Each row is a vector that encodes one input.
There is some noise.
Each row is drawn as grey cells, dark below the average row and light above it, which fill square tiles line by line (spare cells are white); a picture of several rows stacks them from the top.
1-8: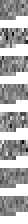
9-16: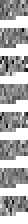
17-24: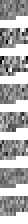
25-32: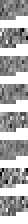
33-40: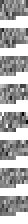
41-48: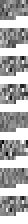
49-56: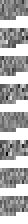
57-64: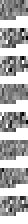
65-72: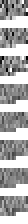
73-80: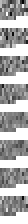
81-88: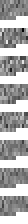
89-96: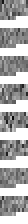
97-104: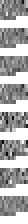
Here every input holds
either a fixed value, or a point on each of two 8-point lines, or three true/false values.
